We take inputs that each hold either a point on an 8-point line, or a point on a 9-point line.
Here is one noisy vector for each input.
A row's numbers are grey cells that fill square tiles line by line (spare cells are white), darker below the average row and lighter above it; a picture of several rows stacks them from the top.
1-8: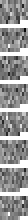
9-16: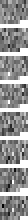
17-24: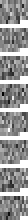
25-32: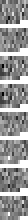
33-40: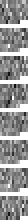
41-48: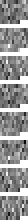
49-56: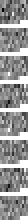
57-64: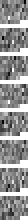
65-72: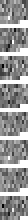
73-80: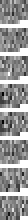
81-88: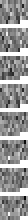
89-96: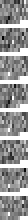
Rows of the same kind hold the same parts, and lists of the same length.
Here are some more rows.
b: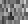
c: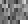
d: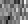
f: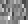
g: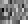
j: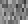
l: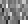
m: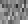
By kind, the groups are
b, c, d, g, l
f, j, m

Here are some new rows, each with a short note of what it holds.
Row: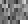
a point on a 9-point line
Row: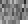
a point on an 8-point line
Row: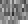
a point on an 8-point line
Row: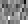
a point on an 8-point line
